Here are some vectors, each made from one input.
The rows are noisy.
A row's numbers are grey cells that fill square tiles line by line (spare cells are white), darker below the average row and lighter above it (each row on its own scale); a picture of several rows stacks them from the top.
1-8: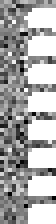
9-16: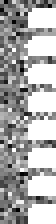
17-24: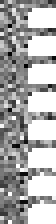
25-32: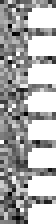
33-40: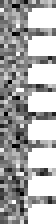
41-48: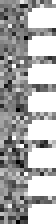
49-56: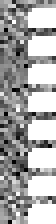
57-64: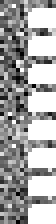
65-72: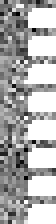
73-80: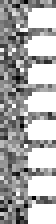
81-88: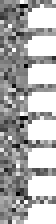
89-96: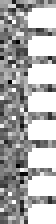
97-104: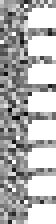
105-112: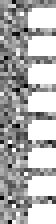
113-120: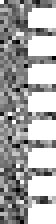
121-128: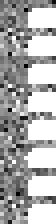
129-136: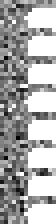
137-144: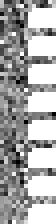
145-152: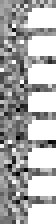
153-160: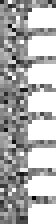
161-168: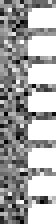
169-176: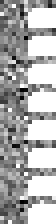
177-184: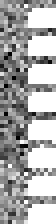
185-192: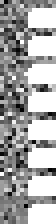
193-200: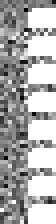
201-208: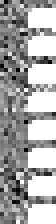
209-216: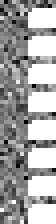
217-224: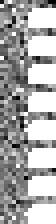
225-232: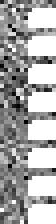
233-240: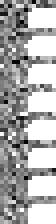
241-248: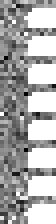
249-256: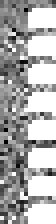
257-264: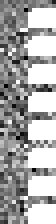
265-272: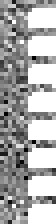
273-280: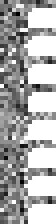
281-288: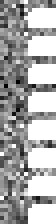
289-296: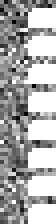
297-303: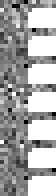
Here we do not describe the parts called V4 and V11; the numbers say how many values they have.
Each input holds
either a point on an 8-point circle, a true/false value and a value of V4, or a node of a 10-node tree, or a value of V11.
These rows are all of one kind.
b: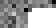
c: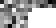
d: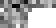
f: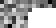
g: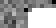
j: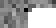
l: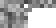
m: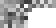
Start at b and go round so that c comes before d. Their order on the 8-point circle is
b, j, m, l, g, c, f, d.
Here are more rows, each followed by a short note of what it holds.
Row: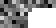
a value of V11
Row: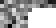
a point on an 8-point circle, a true/false value and a value of V4
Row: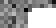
a point on an 8-point circle, a true/false value and a value of V4
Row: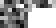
a value of V11
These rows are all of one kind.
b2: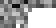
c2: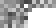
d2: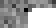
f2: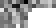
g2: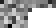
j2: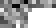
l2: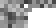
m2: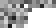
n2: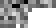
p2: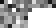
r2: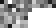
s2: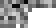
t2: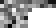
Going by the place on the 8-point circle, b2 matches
j2, p2 and r2.
